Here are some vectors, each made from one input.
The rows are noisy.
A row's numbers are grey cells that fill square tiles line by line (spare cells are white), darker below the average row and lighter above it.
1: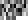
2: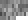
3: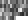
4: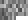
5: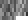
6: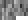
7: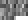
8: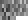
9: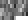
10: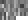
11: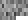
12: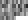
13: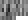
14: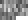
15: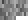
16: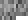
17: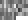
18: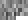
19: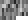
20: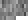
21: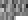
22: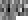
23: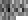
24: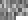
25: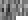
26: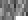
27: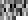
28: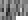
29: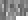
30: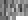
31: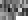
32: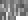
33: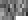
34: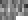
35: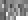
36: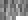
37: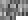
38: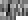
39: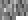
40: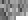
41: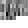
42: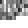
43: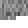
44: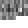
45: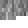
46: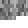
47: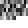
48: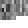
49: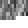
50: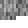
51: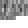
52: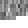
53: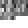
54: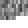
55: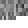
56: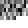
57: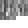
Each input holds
a list of up to two points on a 6-point line.
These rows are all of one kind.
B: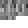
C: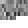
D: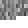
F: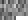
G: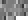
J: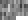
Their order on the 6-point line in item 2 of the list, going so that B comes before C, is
J, F, G, B, C, D.
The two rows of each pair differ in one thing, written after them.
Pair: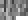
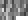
the place on the 6-point line in item 2 of the list
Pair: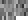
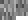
the place on the 6-point line in item 2 of the list
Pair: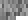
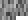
the place on the 6-point line in item 2 of the list
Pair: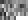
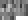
the place on the 6-point line in item 1 of the list
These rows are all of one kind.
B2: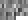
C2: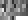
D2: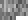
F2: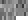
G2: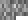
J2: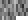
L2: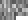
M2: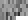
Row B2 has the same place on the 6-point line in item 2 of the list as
G2 and L2.
